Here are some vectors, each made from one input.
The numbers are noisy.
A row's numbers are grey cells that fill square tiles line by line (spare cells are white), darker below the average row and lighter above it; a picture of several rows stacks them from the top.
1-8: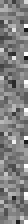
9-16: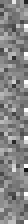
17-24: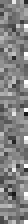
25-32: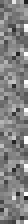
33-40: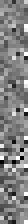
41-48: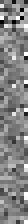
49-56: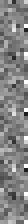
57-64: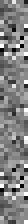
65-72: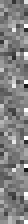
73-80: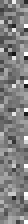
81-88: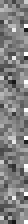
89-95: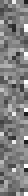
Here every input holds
a list of up to two points on a 10-point line.
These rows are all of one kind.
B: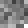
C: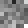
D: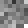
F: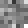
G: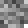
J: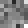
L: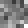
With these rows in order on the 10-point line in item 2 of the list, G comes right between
D and L.
